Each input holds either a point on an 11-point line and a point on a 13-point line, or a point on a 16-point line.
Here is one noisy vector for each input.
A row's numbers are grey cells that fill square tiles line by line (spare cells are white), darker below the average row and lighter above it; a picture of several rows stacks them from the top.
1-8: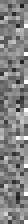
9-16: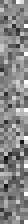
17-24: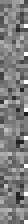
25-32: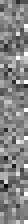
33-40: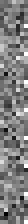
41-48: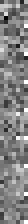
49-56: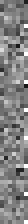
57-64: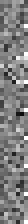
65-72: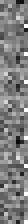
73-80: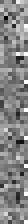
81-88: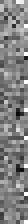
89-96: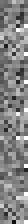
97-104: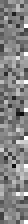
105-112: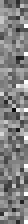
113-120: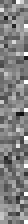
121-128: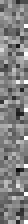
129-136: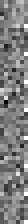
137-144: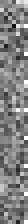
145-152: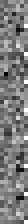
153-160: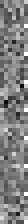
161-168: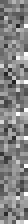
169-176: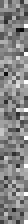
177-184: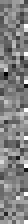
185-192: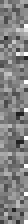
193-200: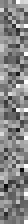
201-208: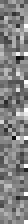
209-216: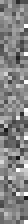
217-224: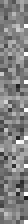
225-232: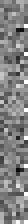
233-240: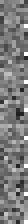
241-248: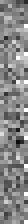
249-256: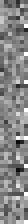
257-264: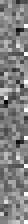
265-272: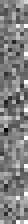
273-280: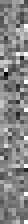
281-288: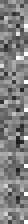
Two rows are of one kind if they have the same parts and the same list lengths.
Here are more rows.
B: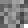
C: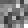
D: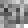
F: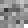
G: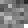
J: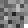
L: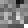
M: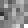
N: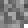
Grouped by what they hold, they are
B, G, J, L
C, D, F, M, N

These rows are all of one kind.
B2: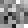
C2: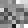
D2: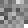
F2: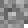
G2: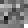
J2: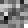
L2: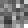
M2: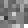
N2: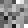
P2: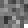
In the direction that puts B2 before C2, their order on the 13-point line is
B2, L2, C2, G2, J2, N2, D2, F2, P2, M2.
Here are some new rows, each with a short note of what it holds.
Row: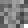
a point on a 16-point line
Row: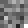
a point on a 16-point line
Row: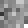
a point on an 11-point line and a point on a 13-point line
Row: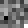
a point on an 11-point line and a point on a 13-point line
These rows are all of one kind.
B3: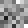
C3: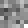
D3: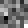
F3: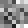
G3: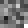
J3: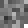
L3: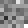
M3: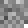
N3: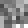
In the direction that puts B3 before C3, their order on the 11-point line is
F3, B3, L3, M3, C3, N3, J3, G3, D3.
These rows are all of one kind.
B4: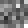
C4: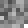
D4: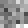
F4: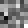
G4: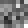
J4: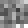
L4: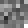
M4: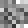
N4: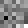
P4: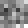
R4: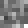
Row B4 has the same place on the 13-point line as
J4 and P4.
